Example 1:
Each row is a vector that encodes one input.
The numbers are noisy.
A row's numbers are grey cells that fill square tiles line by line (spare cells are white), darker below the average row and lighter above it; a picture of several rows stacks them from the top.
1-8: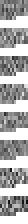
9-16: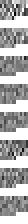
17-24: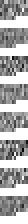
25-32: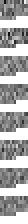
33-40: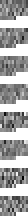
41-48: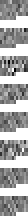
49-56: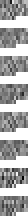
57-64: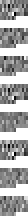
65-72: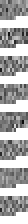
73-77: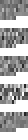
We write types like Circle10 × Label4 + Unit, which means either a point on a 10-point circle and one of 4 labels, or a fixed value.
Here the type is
Bool × Bool × Bool × Bool + Unit.
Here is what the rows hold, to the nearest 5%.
About 10% of them hold a fixed value. The rest hold four true/false values.
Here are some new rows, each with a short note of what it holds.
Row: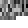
a fixed value
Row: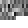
a fixed value
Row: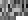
a fixed value
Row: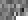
four true/false values
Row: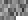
four true/false values
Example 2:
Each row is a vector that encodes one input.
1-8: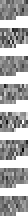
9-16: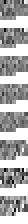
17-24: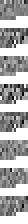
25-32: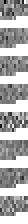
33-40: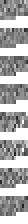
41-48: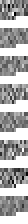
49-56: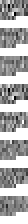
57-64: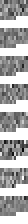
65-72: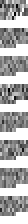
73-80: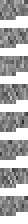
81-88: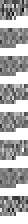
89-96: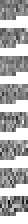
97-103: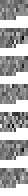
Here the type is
Bool × Bool × Bool × Bool + Unit.
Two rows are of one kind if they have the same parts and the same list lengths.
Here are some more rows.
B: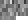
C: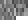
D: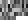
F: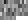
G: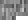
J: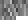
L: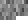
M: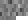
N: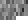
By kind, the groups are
B, C, F, G, J, L, M, N
D

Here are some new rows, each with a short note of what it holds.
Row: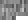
four true/false values
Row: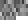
four true/false values
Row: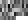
a fixed value
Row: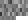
four true/false values
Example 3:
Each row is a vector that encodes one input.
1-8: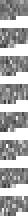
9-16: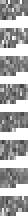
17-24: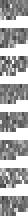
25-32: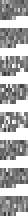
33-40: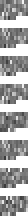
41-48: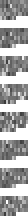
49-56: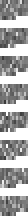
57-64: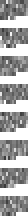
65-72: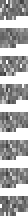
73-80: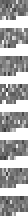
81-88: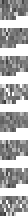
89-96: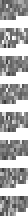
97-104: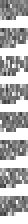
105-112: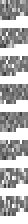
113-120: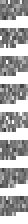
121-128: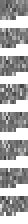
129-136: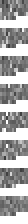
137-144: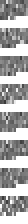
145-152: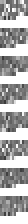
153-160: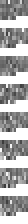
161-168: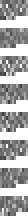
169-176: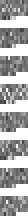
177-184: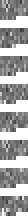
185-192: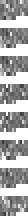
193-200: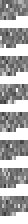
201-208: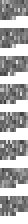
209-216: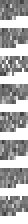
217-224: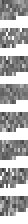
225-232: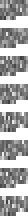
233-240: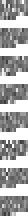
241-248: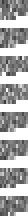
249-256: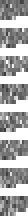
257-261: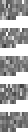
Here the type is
Bool × Bool × Bool × Bool.
